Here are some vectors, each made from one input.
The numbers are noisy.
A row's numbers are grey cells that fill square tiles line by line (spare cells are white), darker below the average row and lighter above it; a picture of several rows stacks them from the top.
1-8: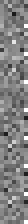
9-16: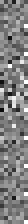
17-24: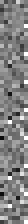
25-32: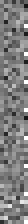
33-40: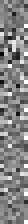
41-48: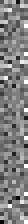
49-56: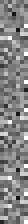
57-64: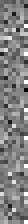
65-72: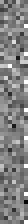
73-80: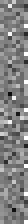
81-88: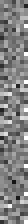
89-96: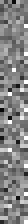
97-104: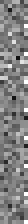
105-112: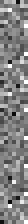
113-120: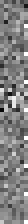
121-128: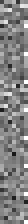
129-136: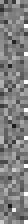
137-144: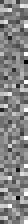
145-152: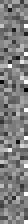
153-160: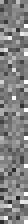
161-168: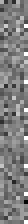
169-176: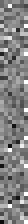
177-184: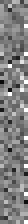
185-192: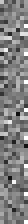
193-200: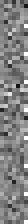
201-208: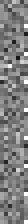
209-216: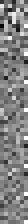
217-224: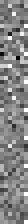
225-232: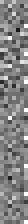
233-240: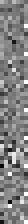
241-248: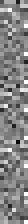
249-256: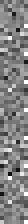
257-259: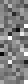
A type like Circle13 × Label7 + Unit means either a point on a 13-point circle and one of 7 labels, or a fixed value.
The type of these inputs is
List2(Line6 + Line9).
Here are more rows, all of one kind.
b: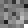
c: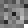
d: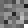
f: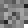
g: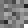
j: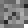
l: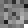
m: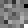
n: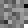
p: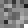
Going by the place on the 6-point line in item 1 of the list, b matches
l and m.
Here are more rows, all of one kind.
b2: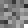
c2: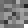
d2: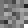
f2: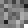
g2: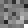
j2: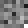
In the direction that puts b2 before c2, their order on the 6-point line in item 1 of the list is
b2, d2, c2, j2, g2, f2.
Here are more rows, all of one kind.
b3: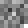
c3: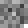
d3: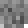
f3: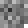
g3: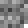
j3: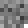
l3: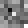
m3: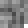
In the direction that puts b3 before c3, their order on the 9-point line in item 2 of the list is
m3, g3, b3, c3, j3, d3, l3, f3.
